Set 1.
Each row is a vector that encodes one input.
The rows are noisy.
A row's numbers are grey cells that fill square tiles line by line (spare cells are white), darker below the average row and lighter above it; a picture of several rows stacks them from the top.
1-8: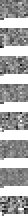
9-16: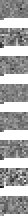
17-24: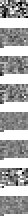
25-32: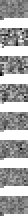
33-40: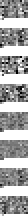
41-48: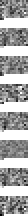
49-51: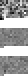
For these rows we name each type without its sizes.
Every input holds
a label.
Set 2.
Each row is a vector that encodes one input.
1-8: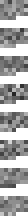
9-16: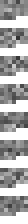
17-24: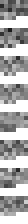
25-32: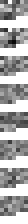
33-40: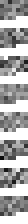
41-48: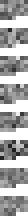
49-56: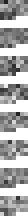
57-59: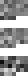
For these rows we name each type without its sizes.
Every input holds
four true/false values.
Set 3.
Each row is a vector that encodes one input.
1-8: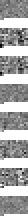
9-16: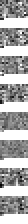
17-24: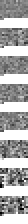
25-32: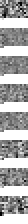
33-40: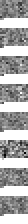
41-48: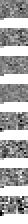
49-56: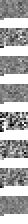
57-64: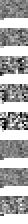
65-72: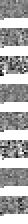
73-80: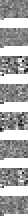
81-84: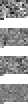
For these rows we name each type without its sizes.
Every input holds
a label.
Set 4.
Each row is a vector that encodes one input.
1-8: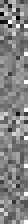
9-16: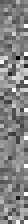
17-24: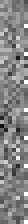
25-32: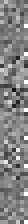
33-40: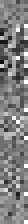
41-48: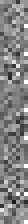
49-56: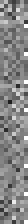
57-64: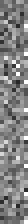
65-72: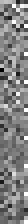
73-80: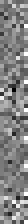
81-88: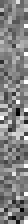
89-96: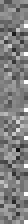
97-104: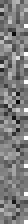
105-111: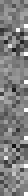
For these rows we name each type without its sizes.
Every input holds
a point on a circle.
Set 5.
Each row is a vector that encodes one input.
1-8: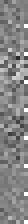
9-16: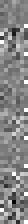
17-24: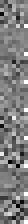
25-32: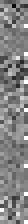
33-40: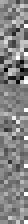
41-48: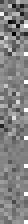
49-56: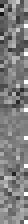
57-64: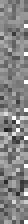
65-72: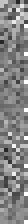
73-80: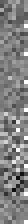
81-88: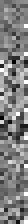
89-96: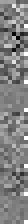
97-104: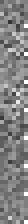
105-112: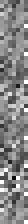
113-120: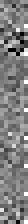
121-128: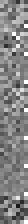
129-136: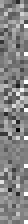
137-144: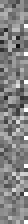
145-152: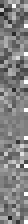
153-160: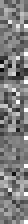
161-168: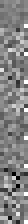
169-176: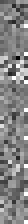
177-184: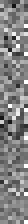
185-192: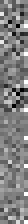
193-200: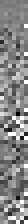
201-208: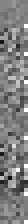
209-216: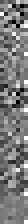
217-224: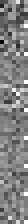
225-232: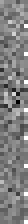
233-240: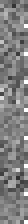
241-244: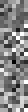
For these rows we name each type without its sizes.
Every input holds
a point on a circle.
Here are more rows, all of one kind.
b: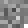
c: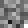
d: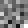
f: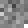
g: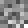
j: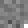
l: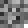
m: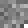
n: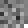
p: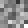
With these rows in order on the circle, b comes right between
f and p.
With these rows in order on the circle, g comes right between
d and l.
